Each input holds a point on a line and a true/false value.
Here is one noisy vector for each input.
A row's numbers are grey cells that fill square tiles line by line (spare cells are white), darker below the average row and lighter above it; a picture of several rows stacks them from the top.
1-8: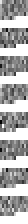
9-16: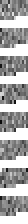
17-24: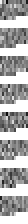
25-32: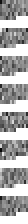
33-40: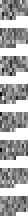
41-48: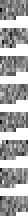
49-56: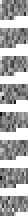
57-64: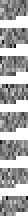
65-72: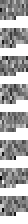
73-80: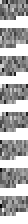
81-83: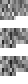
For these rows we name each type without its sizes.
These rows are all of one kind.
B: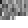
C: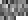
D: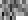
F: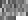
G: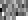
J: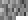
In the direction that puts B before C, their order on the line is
D, J, F, B, G, C.
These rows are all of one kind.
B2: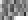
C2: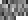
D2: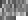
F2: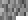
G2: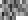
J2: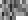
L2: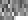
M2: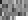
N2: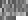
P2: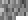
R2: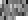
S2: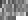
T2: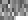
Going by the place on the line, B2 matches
G2 and J2.
